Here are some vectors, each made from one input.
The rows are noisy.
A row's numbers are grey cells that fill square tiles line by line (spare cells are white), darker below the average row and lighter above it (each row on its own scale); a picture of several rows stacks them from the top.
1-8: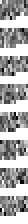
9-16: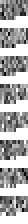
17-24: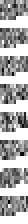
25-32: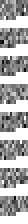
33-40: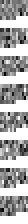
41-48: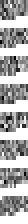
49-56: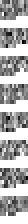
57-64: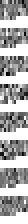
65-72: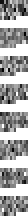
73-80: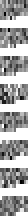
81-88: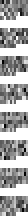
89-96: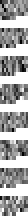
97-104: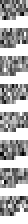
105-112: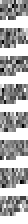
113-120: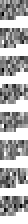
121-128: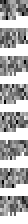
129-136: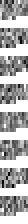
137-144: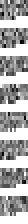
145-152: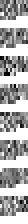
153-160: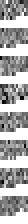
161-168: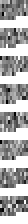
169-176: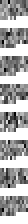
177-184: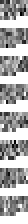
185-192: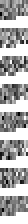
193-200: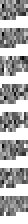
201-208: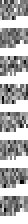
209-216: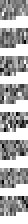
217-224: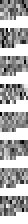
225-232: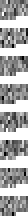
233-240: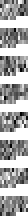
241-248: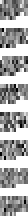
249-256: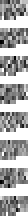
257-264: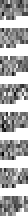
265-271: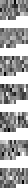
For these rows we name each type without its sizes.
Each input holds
either a point on a circle, or three true/false values.
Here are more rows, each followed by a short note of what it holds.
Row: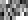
three true/false values
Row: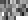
a point on a circle
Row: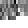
three true/false values
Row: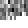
three true/false values
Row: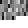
a point on a circle
